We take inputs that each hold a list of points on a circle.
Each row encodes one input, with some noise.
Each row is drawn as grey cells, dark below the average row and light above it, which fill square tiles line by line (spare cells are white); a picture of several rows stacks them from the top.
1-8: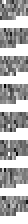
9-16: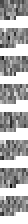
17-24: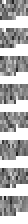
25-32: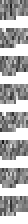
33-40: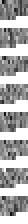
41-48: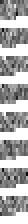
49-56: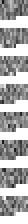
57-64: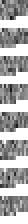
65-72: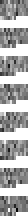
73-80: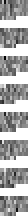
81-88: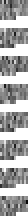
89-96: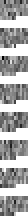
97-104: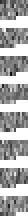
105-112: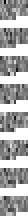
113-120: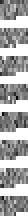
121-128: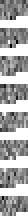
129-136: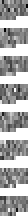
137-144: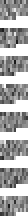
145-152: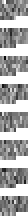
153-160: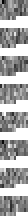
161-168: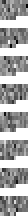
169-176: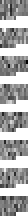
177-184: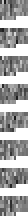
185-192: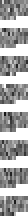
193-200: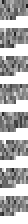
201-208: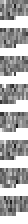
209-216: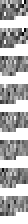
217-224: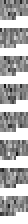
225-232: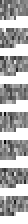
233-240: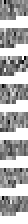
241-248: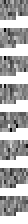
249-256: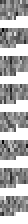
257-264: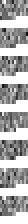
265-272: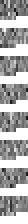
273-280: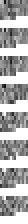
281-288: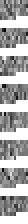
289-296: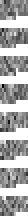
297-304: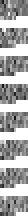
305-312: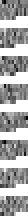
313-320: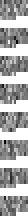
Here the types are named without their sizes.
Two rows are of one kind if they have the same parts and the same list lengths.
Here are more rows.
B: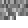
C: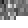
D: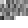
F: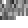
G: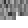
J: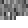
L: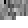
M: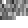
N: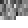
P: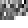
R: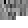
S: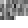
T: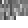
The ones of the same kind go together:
B, G, L, R, T
C, J, N
D, F, M, S
P

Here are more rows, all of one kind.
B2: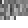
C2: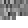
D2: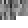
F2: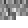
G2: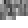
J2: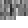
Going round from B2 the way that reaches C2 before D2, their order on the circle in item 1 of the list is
B2, J2, G2, C2, F2, D2.
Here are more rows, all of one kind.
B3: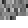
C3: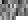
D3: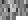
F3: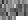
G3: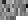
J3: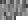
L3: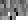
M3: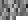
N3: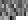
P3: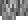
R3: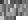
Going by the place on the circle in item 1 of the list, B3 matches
D3, G3 and M3.
